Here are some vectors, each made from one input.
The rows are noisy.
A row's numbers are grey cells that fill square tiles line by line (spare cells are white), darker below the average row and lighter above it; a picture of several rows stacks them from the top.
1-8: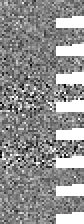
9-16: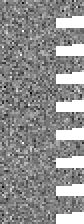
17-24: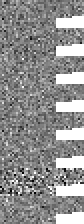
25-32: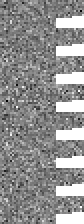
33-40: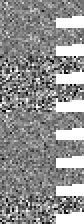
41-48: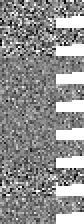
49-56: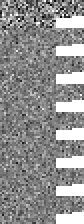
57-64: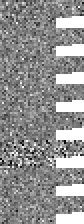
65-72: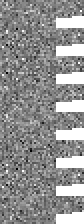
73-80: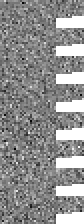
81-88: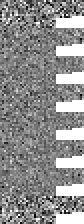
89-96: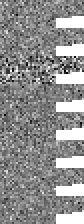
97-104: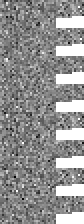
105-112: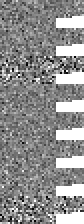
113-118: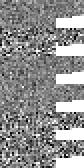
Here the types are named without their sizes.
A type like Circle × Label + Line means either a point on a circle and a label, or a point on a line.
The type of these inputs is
Line × Line + List(Circle + Line).
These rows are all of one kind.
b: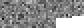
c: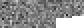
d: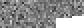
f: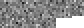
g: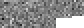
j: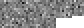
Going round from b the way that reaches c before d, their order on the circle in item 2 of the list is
b, j, c, f, d, g.
